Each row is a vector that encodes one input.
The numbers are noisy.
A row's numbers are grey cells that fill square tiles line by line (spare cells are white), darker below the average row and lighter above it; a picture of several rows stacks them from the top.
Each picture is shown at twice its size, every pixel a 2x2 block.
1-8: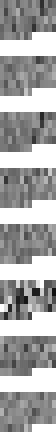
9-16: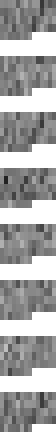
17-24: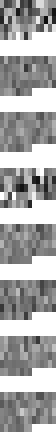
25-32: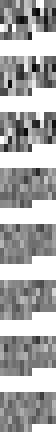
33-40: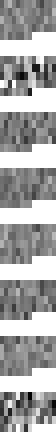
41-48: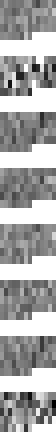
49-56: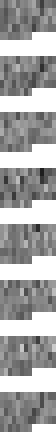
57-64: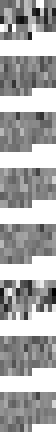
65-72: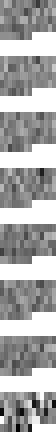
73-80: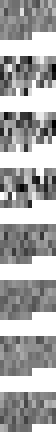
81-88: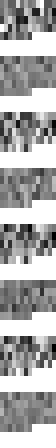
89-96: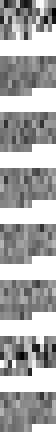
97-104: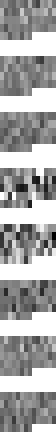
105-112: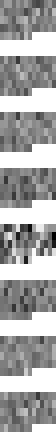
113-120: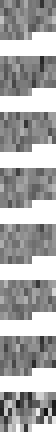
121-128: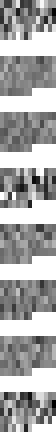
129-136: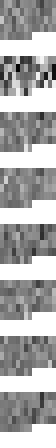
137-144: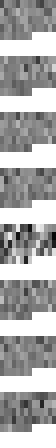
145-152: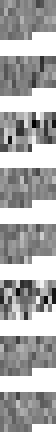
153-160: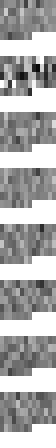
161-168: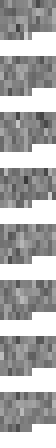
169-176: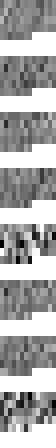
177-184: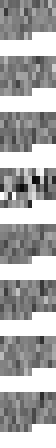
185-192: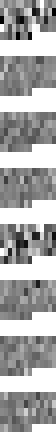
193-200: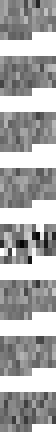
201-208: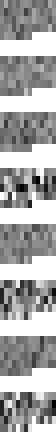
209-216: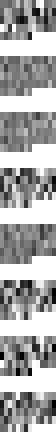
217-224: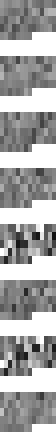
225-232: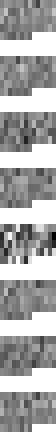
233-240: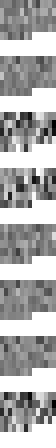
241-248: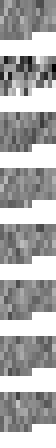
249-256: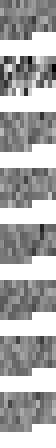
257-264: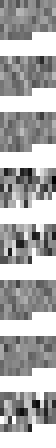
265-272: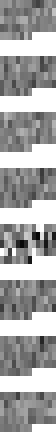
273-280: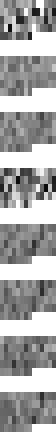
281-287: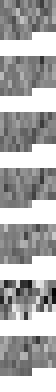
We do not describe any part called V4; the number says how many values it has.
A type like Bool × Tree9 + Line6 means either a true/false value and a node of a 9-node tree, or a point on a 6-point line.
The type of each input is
Line14 × (Tree8 + Unit) + Tree7 + V4.
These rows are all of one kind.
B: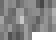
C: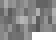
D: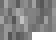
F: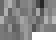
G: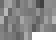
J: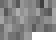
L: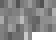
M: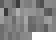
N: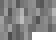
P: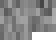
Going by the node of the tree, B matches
C, D and N.
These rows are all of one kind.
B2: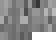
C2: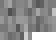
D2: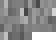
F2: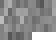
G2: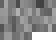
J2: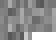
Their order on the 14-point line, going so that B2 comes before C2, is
B2, D2, C2, J2, F2, G2.
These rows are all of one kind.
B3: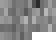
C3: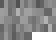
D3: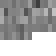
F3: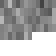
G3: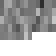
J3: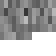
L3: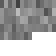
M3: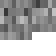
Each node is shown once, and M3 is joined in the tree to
D3.
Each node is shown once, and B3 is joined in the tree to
C3.
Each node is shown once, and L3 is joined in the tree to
G3 and J3.
